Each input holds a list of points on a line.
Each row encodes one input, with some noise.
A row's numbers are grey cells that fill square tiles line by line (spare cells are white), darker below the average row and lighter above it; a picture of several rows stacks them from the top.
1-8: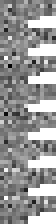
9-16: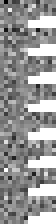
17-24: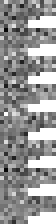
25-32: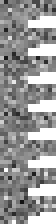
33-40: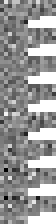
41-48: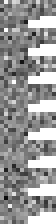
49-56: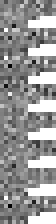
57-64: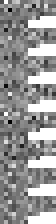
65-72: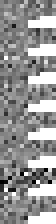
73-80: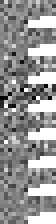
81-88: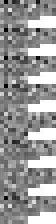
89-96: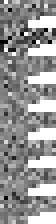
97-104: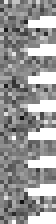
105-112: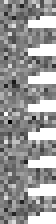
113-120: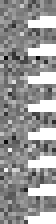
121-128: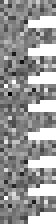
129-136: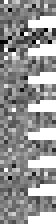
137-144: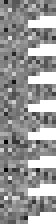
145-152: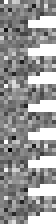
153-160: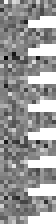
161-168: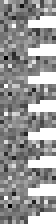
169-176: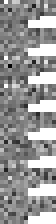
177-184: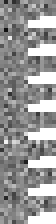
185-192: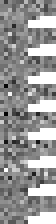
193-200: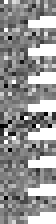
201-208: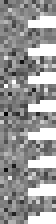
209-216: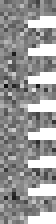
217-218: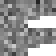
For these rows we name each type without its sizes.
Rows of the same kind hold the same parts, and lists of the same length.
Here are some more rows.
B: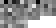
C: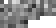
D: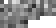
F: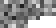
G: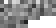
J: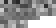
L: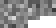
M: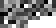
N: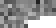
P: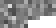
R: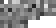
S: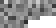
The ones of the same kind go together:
B, J, L, N, P
C, D, F, G, R, S
M

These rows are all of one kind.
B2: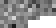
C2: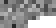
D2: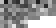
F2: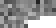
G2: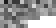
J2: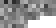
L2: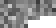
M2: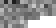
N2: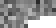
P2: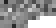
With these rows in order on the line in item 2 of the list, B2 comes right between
L2 and P2.
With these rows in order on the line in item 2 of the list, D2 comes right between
F2 and G2.
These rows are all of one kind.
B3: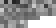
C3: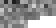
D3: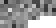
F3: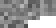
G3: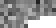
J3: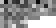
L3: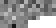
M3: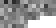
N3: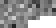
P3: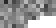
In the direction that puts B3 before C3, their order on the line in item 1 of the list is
J3, B3, C3, M3, P3, D3, L3, N3, F3, G3.
